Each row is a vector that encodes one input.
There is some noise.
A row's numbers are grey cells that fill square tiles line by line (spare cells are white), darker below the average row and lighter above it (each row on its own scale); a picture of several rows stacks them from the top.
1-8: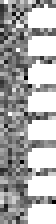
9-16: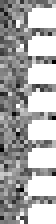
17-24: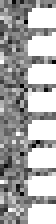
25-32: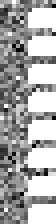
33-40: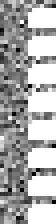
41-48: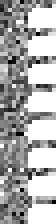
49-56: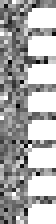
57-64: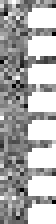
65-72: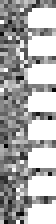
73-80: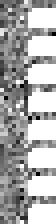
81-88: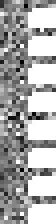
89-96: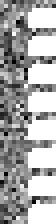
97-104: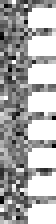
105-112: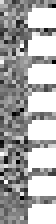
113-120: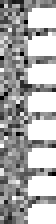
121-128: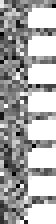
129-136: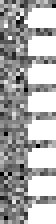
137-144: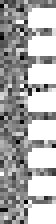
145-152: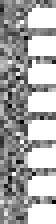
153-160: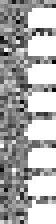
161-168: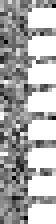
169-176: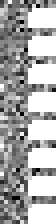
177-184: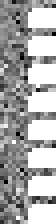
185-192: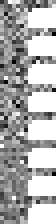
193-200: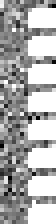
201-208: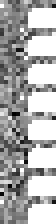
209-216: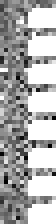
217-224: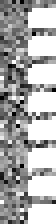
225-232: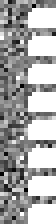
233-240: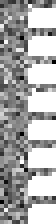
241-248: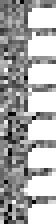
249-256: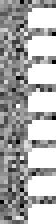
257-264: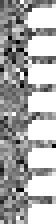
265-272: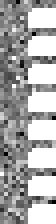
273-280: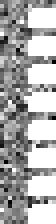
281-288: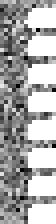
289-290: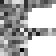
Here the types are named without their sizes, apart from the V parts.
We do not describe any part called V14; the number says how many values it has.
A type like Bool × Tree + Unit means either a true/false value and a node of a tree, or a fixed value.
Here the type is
Circle × Line × V14.
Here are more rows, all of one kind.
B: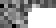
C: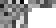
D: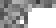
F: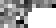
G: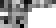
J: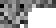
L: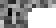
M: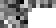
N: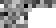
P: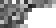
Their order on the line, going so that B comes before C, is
D, N, P, G, B, C, M, J, F, L.
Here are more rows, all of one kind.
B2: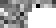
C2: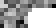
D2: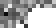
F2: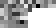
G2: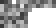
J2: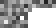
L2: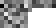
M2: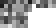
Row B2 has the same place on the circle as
F2 and L2.
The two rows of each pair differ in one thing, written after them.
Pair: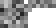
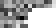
the place on the circle
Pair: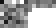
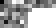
the place on the circle
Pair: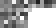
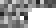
the place on the circle
